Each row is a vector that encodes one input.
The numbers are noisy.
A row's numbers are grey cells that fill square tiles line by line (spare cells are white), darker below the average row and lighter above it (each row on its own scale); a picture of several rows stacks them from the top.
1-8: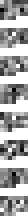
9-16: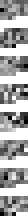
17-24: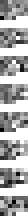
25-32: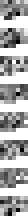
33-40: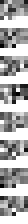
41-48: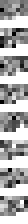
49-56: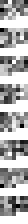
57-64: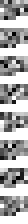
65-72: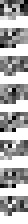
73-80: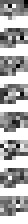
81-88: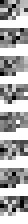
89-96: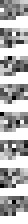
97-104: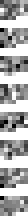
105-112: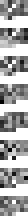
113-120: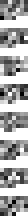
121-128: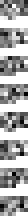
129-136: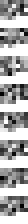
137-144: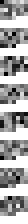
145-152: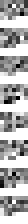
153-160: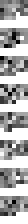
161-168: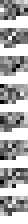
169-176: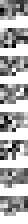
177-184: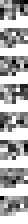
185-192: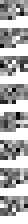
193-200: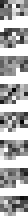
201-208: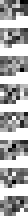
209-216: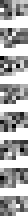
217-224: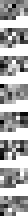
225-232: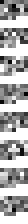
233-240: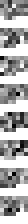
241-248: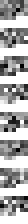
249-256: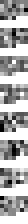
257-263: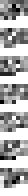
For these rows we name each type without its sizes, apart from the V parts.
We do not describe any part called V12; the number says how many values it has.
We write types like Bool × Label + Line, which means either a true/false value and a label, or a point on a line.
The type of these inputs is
Bool × Line × V12.
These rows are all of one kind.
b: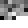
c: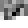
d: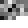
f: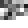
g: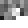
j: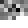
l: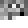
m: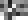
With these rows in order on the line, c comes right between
b and d.
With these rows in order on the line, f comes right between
g and m.
